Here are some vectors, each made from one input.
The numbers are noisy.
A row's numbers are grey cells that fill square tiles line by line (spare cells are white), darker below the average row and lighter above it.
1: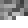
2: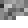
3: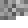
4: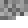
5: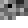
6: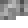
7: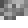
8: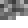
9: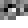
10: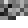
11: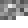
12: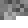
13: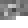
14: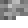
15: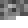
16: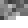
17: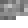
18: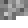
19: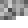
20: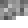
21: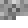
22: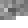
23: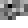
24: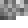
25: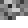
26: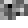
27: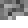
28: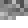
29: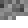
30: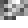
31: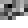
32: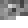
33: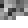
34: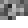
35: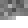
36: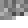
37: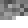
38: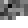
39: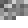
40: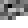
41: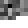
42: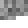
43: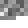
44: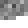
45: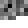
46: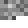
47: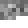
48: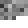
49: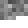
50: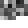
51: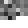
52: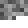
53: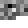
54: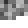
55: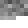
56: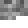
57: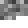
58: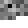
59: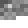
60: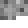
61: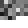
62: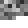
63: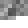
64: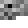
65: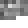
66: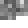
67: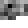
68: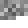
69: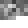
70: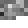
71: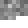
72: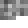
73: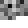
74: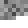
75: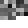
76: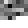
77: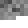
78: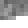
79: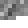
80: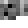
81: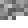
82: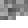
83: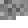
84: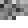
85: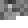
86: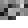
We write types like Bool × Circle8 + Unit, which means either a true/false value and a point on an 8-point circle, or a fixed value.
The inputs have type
Bool × Line3 × Line5.
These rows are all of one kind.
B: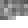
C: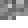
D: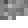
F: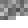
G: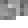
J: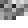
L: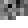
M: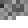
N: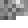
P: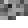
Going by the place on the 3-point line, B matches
D, L and M.
